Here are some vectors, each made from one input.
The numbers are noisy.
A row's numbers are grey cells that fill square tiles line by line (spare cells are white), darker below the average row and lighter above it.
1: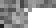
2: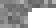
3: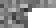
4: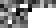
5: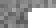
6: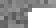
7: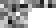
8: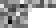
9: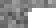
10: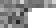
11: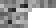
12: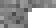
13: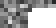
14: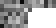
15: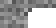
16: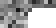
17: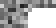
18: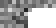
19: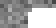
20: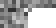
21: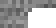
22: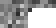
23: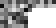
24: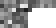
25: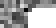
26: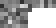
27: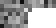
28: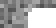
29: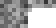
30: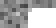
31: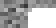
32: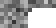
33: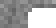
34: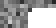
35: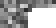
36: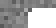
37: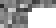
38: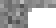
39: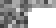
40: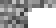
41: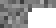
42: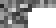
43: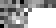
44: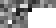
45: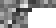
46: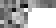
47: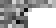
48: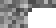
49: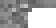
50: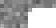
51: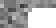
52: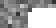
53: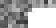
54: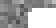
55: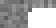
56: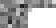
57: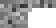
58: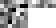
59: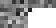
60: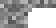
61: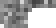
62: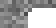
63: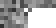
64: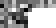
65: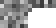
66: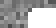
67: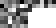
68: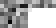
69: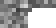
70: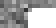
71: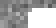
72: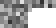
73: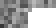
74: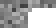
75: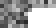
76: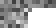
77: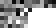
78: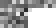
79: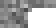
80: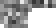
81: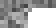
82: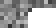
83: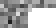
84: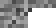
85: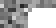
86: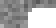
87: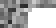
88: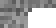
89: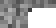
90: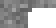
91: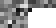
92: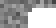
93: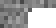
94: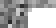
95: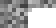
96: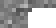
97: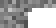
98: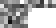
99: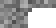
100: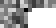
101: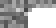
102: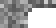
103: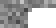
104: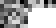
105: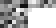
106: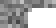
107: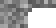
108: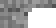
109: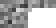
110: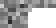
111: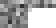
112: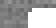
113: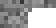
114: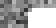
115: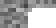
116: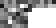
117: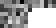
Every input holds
either a point on a 10-point circle, or a point on an 8-point line and a point on a 13-point line.
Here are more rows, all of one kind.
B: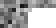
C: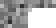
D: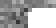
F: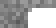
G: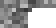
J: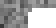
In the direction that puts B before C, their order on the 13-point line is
B, J, D, G, F, C.
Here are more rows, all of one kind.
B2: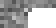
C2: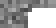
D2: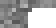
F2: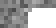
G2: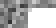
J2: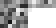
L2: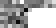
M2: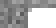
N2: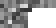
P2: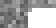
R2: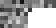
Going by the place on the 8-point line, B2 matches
C2 and L2.
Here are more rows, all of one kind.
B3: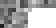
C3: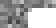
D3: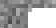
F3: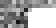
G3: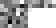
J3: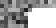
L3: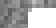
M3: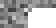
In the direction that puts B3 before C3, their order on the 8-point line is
L3, F3, B3, D3, G3, M3, C3, J3.
